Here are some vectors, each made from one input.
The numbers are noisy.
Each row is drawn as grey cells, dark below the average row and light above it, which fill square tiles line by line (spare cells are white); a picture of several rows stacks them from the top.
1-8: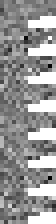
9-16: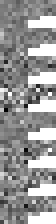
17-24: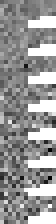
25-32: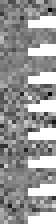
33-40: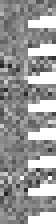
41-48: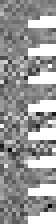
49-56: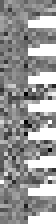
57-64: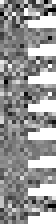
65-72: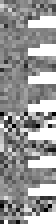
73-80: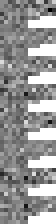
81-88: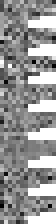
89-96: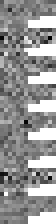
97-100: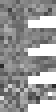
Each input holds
a point on a 4-point line, together with a list of up to three points on a 5-point line.
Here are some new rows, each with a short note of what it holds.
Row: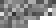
a point on a 4-point line, together with a list of one item
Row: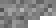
a point on a 4-point line, together with a list of one item
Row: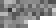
a point on a 4-point line, together with a list of two items
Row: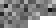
a point on a 4-point line, together with the empty list
